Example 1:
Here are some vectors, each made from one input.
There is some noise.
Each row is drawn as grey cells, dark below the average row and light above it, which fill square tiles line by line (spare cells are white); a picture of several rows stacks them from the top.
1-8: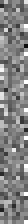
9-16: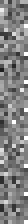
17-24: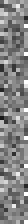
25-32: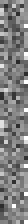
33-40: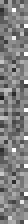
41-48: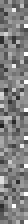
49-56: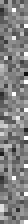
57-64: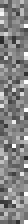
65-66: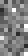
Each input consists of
either a point on a 4-point line and a point on a 5-point line, or a point on a 7-point line.
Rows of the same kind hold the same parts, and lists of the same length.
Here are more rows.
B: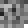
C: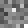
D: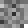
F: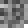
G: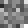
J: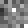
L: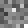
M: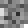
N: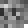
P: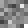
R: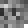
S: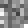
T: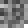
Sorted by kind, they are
B, C, D, F, J, L, N, P, R, T
G, M, S

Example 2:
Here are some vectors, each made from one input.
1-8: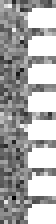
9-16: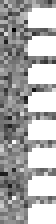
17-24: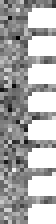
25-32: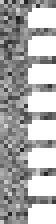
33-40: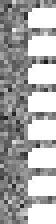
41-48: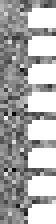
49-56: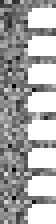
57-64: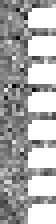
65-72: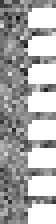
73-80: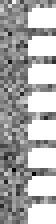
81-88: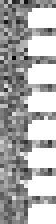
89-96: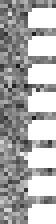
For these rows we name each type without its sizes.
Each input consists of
a point on a line, together with either a fixed value, or four true/false values.
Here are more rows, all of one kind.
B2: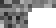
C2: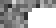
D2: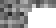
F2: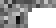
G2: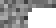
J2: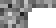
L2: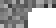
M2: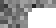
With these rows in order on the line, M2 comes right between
C2 and D2.
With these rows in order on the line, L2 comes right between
G2 and J2.
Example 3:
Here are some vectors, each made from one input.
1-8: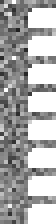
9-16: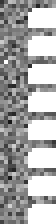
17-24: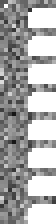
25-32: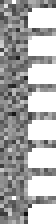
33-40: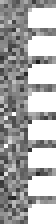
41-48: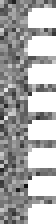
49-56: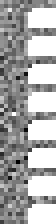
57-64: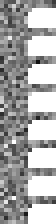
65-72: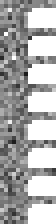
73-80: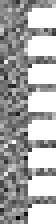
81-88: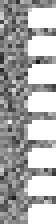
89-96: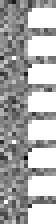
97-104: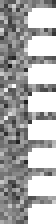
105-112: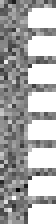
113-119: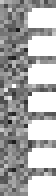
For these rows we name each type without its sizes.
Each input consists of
either a point on a line, or four true/false values.
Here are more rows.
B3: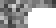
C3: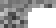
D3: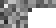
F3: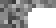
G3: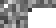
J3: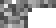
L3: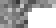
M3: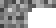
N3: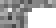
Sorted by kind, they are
B3, C3, F3, L3, M3, N3
D3, G3, J3

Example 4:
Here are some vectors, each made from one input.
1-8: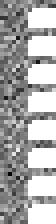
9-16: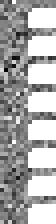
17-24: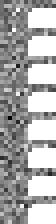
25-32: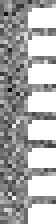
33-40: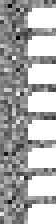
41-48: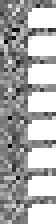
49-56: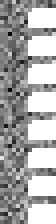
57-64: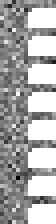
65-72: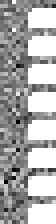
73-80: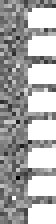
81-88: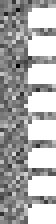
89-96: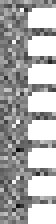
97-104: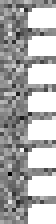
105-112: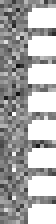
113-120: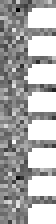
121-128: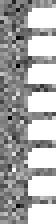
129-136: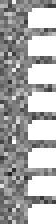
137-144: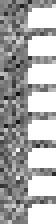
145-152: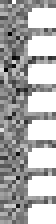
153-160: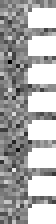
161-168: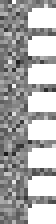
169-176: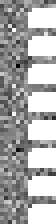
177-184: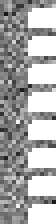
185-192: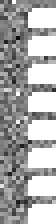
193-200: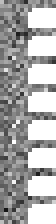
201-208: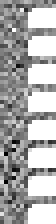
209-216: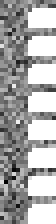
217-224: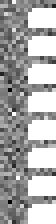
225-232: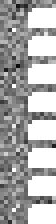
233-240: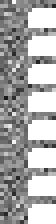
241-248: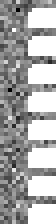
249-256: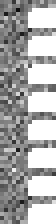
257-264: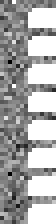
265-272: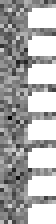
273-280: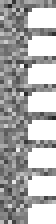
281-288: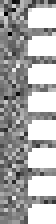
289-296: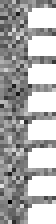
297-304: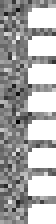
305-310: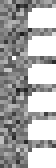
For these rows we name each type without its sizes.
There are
3 kinds of row.
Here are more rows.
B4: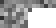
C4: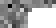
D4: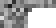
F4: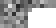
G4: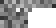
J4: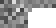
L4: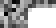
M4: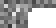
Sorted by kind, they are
B4, G4, J4, M4
C4, D4, F4
L4

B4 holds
a point on each of two lines.
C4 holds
four true/false values.
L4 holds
a fixed value.
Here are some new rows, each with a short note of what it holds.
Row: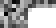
a fixed value
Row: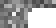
a point on each of two lines
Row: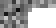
four true/false values
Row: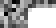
a fixed value
